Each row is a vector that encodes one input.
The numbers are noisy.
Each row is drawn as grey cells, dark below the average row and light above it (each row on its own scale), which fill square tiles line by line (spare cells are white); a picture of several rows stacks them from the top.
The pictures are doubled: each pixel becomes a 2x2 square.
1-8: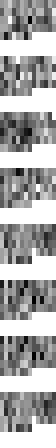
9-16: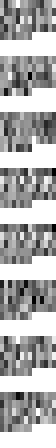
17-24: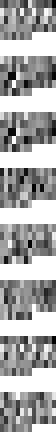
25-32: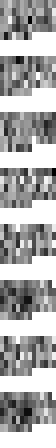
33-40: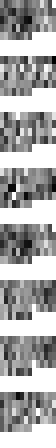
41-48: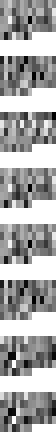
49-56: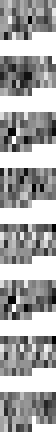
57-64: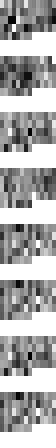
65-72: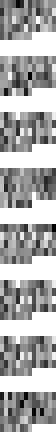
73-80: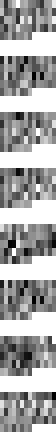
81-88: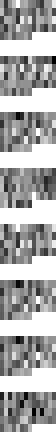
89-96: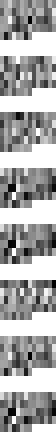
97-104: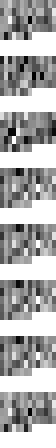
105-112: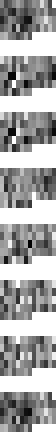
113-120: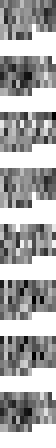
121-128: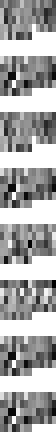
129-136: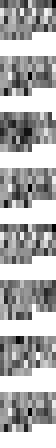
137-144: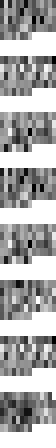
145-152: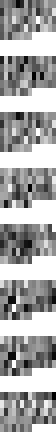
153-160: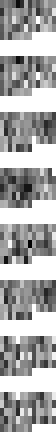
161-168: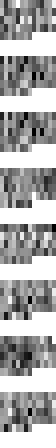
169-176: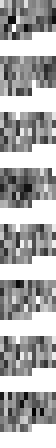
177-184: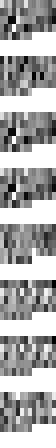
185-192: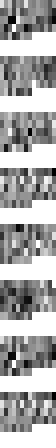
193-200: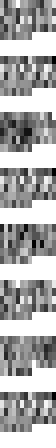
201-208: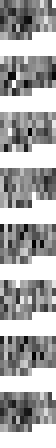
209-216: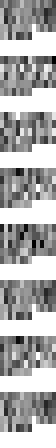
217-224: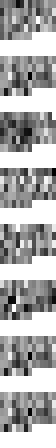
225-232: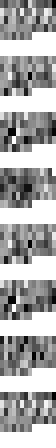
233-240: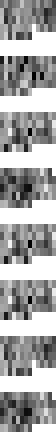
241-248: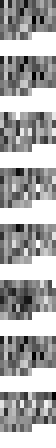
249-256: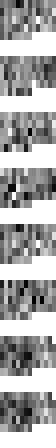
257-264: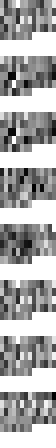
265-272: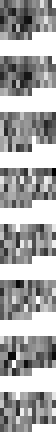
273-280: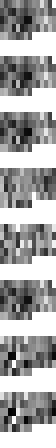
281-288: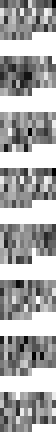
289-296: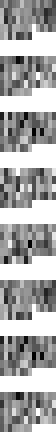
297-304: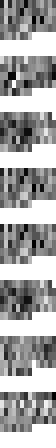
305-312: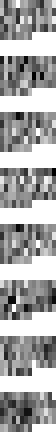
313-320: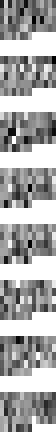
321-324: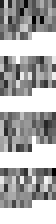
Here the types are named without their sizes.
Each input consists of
a label.
